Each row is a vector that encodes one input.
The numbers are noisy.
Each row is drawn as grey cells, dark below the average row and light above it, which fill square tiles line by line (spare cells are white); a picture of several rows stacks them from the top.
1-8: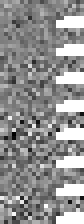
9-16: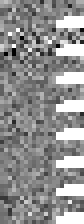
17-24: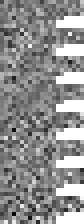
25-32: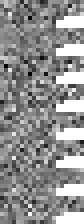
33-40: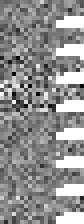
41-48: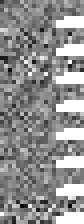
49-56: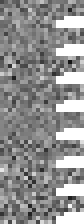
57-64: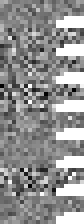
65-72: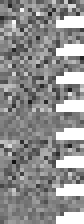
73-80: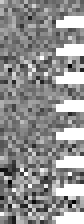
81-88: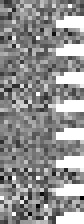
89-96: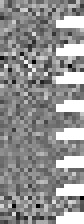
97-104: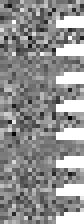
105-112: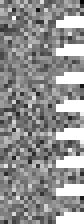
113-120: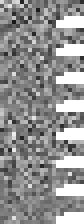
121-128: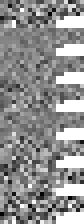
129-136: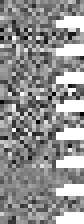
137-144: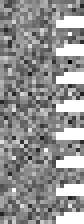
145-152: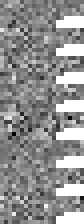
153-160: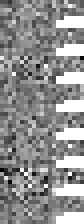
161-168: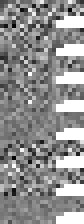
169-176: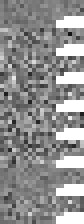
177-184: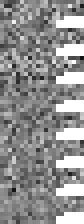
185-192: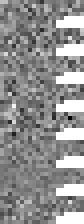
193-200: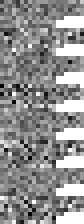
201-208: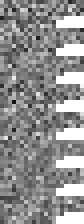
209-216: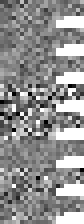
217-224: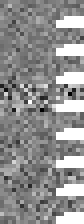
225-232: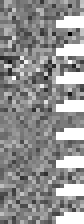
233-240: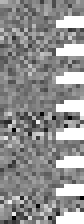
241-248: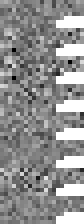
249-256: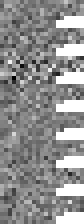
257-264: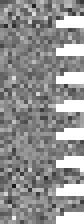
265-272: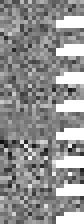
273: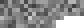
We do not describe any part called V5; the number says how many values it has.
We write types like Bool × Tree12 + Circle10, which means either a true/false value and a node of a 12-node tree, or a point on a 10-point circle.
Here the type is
Bool × Line7 × V5 + Line14.
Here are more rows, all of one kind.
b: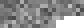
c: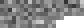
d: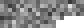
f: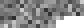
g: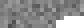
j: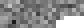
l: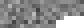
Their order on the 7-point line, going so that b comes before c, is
l, j, b, f, g, c, d.
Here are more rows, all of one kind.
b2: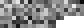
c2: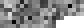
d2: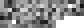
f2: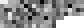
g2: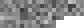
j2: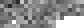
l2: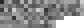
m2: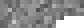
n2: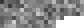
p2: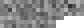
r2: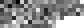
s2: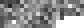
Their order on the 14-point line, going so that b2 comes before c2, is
b2, l2, n2, c2, s2, r2, m2, j2, g2, p2, f2, d2.
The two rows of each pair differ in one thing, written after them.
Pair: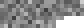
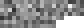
the true/false value
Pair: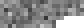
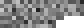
the place on the 7-point line
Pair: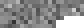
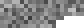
the value of V5
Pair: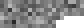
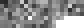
the place on the 7-point line
